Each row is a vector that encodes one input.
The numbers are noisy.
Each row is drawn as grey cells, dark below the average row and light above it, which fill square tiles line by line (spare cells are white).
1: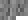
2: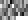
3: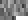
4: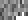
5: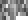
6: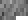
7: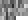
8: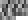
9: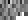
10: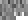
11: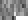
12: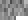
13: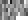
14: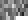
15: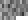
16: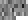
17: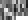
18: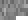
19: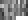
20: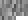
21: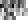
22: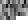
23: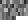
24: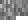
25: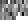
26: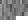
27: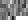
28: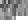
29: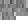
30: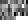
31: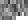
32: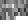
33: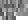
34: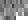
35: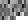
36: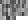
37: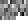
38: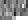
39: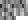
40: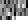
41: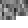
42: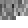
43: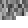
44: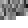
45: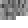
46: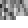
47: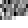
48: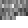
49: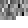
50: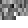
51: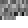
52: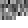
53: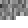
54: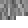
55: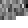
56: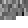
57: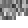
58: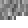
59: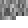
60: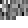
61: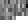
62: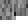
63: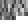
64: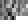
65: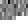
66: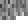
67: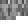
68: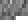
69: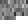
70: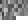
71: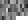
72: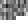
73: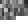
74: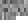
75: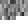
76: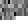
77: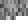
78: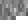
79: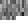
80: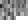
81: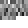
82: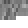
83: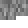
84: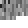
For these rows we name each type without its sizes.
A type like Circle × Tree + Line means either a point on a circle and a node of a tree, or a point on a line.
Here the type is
(Line + Tree) × Tree.
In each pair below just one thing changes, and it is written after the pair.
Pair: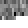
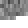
the node of the tree
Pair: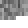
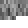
the place on the line
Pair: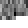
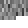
the place on the line
